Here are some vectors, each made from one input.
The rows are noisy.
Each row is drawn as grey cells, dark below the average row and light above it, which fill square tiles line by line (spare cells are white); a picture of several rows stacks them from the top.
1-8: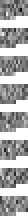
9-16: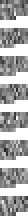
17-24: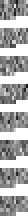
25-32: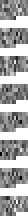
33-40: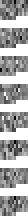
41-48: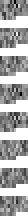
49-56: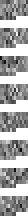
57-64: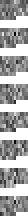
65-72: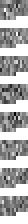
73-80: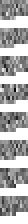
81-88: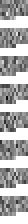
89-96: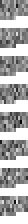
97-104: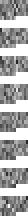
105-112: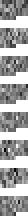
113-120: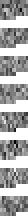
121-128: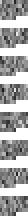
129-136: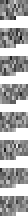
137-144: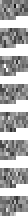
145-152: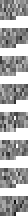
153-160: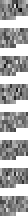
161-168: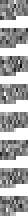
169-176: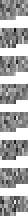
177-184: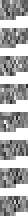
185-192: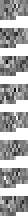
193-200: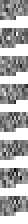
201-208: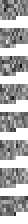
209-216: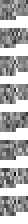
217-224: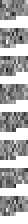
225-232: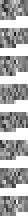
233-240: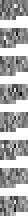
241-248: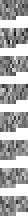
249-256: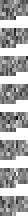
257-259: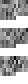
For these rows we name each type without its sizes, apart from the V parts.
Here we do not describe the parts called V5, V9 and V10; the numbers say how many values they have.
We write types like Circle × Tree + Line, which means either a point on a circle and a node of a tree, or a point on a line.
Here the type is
(Bool × V5 + Tree × V10) × (Line + V9).
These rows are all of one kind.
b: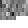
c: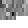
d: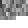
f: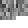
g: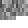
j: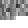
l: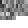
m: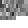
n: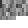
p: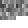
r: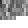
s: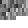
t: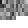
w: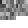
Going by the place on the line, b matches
d, n, r and s.
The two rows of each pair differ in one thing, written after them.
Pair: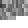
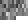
the true/false value
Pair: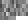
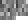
the place on the line
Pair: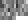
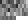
the true/false value
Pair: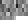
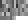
the value of V5
